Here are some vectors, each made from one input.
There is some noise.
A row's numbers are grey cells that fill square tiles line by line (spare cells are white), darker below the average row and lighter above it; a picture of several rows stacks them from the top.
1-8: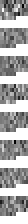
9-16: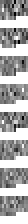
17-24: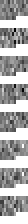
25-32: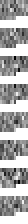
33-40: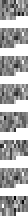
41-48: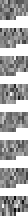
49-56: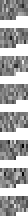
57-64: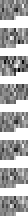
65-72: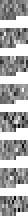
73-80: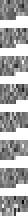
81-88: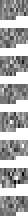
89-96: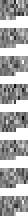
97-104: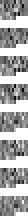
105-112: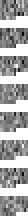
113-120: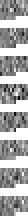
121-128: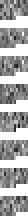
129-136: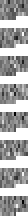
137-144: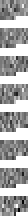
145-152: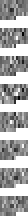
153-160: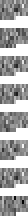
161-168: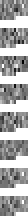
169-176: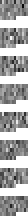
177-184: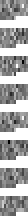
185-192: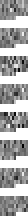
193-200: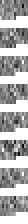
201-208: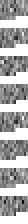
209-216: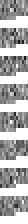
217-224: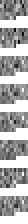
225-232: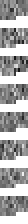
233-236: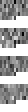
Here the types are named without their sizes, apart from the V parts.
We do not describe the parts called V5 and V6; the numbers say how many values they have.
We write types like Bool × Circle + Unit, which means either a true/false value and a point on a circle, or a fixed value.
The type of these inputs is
(Bool × V5 × V6 + Unit) × Line.
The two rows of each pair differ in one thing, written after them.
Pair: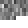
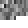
the value of V5
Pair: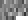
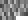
the true/false value
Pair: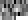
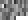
the place on the line
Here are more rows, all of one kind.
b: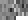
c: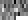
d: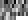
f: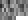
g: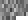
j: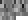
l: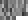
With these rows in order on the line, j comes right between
c and l.
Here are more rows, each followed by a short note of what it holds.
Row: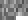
a point on a line, a true/false value, a value of V5 and a value of V6
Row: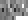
a point on a line
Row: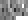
a point on a line
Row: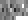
a point on a line
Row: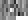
a point on a line
